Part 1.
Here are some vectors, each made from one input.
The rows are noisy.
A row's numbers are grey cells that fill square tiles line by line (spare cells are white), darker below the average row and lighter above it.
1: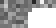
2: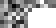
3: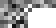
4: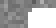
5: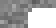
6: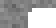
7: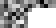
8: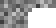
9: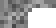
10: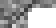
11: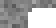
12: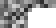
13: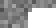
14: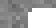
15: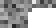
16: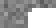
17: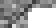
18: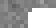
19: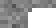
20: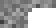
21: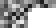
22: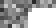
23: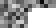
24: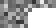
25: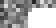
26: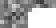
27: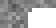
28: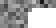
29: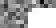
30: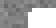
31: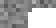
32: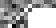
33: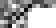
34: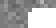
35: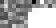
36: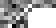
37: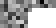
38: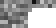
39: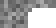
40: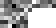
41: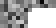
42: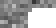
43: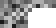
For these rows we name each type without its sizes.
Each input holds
a point on a line.
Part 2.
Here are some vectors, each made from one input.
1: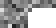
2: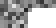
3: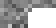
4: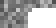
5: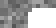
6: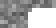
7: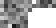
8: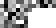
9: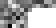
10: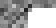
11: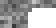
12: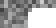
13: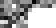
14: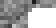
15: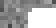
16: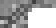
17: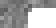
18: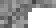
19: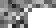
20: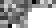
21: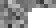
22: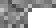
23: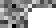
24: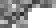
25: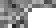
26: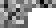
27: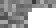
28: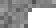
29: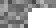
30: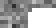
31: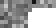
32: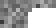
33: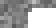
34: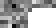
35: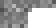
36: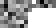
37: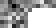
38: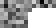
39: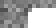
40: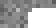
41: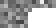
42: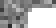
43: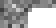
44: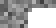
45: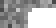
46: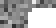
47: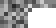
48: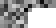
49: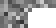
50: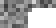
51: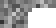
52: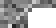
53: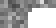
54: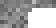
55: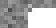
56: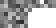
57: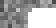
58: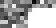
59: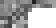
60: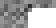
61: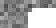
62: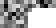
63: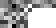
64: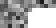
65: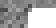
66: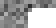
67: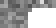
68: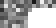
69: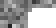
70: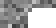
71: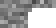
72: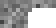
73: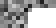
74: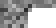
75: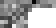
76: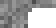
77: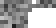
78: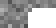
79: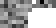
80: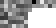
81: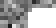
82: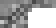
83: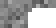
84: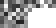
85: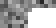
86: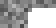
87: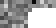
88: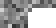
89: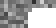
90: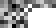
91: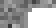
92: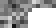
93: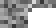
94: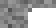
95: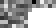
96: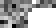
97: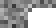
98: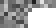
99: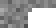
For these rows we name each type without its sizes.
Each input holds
a point on a circle.
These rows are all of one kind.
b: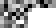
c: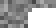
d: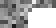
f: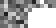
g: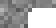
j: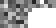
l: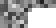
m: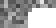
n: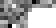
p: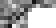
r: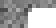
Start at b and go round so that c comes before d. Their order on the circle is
b, j, f, c, g, p, n, d, l, r, m.
